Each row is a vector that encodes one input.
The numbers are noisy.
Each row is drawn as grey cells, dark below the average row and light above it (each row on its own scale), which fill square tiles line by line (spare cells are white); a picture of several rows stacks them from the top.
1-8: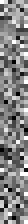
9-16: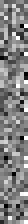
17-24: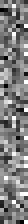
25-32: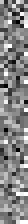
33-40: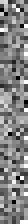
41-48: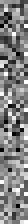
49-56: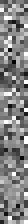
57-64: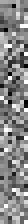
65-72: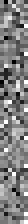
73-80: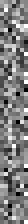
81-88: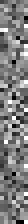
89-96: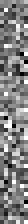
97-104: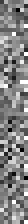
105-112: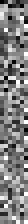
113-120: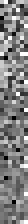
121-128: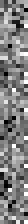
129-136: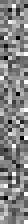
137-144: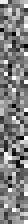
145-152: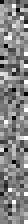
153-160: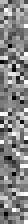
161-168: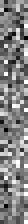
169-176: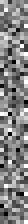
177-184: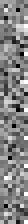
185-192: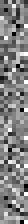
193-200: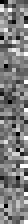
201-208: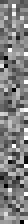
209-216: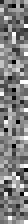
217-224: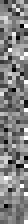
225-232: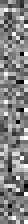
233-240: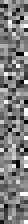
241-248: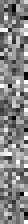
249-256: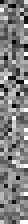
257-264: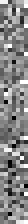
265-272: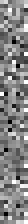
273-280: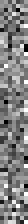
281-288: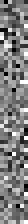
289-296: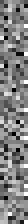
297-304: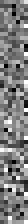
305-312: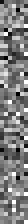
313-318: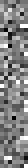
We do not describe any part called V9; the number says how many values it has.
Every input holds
a value of V9, together with either a point on an 11-point line, or a point on a 12-point line.
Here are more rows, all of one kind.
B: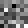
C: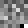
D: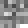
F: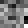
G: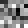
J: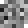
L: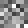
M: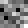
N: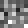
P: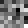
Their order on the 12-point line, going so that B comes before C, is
B, G, L, D, C, F, N, J, P, M.
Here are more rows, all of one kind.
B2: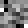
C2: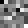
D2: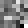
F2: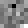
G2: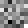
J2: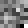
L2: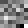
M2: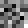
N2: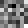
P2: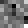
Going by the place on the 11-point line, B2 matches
G2 and M2.
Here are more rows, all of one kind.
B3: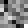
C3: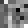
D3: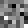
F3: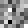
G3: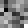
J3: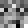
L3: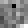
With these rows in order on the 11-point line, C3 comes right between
D3 and L3.
